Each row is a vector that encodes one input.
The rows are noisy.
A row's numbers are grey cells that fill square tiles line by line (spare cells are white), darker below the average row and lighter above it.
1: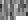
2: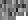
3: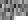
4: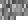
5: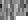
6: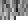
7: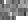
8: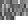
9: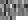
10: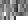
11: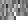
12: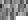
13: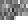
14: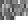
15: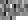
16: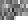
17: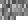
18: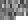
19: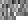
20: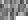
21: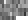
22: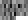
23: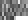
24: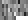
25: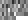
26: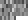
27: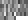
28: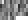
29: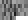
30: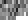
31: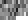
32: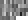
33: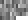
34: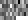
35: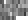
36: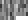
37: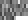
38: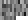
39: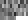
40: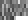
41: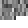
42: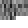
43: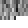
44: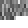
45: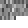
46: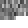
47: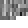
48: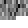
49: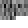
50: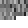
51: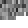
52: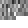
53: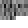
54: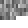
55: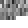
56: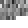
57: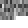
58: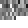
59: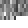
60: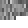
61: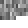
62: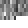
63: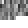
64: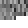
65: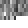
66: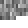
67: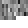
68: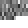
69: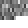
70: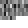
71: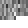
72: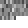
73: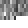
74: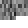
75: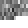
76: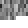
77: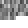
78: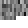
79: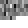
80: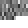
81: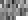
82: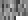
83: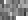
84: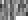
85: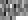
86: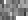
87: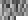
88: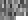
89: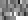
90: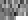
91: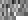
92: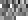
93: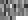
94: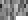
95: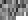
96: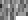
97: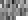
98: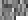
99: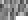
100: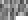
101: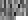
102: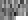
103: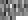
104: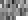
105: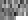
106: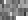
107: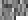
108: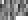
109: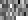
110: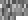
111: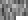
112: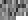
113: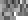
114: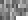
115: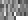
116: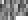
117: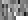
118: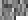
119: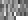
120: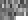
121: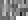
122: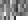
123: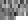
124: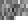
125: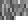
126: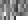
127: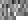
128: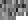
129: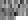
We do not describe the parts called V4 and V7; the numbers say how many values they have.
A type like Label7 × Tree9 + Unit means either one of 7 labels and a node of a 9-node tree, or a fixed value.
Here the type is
(Bool × Line5 + V4) × V7.
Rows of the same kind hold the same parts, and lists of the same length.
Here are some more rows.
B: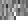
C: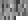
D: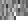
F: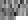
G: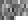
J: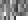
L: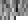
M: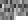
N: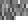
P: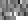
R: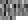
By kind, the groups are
B, C, D, J, L, P
F, G, M, N, R

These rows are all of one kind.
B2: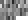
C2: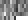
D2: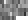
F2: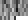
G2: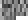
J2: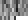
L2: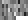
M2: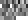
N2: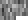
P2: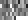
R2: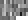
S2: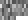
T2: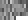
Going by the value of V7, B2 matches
D2 and R2.
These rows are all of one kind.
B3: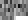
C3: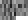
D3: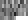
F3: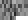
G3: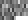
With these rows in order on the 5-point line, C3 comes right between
B3 and G3.
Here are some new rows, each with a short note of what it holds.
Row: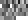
a value of V4 and a value of V7
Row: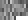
a value of V4 and a value of V7
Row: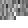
a value of V4 and a value of V7
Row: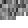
a point on a 5-point line, a true/false value and a value of V7
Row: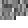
a value of V4 and a value of V7
